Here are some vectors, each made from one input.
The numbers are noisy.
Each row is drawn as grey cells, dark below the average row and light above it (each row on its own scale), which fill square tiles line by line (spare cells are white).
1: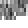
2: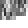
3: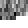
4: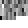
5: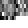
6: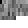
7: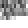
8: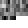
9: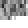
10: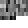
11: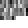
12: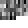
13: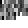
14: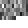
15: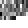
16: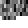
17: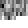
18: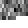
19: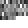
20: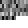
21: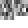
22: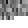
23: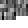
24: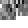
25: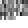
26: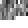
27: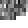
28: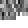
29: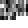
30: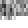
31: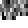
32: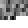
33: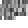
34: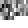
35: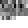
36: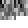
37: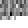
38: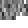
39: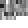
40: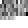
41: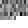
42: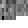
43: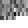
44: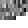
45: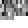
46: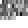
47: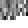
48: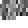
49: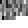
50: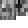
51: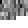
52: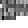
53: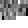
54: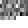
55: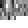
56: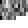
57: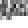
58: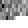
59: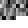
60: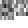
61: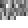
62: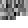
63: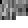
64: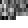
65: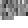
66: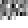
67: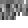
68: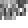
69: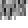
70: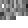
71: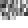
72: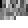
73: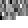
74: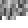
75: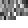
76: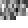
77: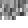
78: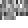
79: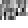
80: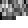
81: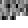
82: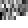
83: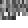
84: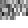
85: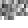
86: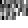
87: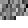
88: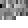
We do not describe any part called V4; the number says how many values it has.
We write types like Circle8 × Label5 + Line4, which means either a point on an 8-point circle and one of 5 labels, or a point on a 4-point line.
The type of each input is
(Bool × Bool × Bool + V4) × Line5.
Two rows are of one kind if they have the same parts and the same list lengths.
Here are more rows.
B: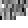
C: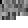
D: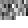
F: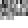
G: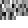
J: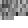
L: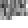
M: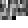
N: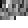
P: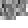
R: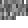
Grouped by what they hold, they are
B, D, G, P, R
C, F, J, L, M, N

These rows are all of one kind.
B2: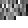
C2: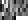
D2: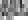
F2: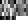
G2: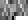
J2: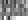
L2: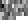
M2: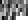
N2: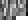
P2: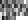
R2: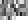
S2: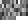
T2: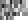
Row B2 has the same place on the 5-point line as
P2, R2 and S2.
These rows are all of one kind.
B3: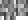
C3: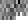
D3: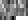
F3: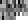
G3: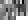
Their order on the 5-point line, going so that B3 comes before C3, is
D3, B3, C3, F3, G3.
